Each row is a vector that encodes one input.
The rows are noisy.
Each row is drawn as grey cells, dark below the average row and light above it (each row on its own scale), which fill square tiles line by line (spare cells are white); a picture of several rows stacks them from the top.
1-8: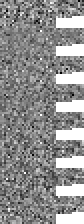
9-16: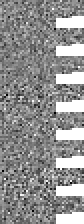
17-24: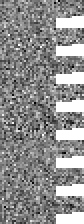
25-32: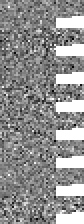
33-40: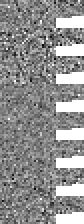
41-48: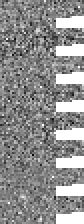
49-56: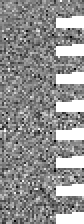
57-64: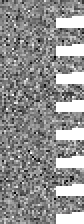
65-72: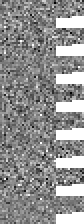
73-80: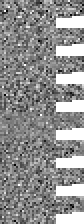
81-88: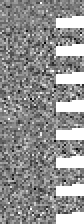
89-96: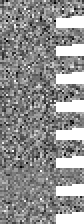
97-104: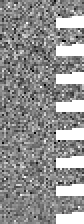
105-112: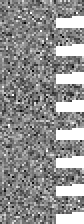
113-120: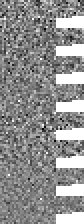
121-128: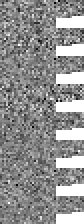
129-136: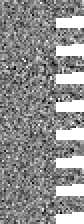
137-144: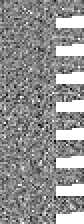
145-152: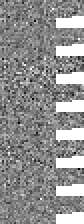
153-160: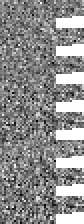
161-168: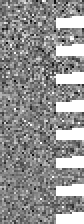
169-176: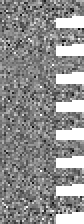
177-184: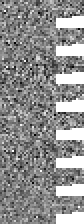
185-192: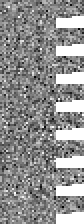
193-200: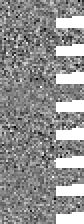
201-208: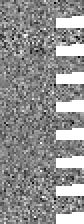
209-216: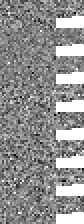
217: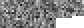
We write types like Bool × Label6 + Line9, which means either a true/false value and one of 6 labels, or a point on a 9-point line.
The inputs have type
(Circle8 + Unit) × Line5 + Circle10 × Circle10.
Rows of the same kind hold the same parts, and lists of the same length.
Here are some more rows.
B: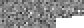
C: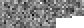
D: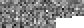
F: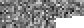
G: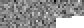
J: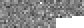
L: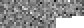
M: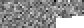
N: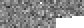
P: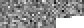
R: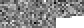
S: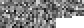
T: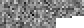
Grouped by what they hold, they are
B, G, L, M, P, R
C, J, N, T
D, F, S

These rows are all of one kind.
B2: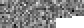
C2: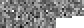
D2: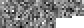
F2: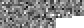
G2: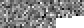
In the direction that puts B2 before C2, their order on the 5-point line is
G2, F2, B2, D2, C2.
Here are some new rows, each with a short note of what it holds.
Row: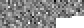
a point on each of two 10-point circles
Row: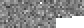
a point on a 5-point line
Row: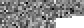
a point on an 8-point circle and a point on a 5-point line
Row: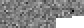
a point on an 8-point circle and a point on a 5-point line
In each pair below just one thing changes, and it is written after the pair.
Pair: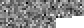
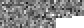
the place on the 8-point circle
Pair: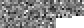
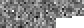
the place on the 5-point line
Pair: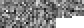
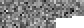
the place on the 8-point circle
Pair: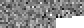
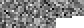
the place on the 5-point line
